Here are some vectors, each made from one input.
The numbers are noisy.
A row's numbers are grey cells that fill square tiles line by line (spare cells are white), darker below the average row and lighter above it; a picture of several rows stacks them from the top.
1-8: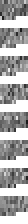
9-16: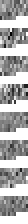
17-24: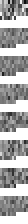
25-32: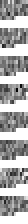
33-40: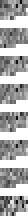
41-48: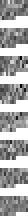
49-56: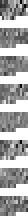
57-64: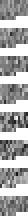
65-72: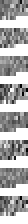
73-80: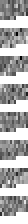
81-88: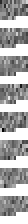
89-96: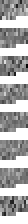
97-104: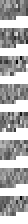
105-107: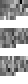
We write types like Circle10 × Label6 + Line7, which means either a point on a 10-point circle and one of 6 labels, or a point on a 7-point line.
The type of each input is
Line6 × List2(Line5).
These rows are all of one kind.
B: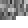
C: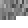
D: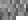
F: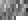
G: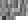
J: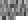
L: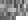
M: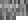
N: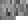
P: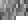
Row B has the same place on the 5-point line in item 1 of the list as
C, D, F and J.
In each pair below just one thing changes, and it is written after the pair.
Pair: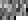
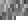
the place on the 6-point line
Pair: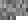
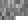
the place on the 6-point line
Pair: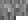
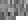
the place on the 5-point line in item 1 of the list
